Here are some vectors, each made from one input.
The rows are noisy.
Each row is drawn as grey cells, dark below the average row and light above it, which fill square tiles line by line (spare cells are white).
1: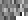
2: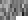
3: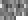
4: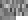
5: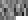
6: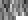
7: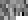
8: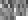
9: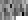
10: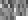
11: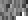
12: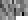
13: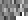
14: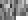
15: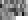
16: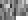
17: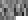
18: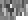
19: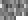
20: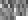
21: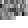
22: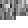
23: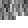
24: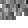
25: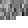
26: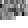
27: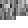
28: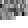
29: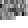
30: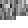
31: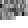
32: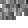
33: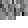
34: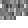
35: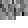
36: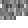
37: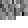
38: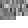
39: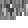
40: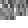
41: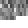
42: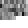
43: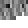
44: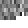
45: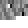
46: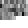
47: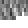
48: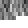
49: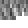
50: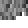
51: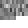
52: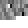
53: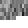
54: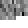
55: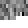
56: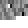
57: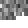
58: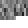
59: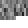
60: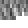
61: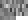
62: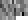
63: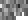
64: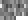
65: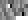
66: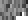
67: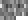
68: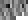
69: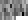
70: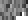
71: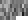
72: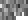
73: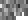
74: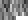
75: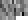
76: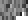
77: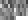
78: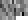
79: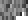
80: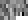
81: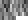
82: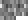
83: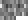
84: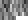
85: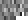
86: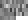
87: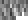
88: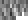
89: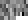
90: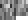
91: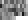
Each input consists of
one of 9 labels and a true/false value.
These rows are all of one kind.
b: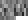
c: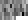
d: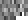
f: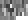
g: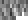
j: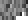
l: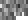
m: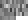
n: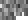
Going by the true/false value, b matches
c and m.
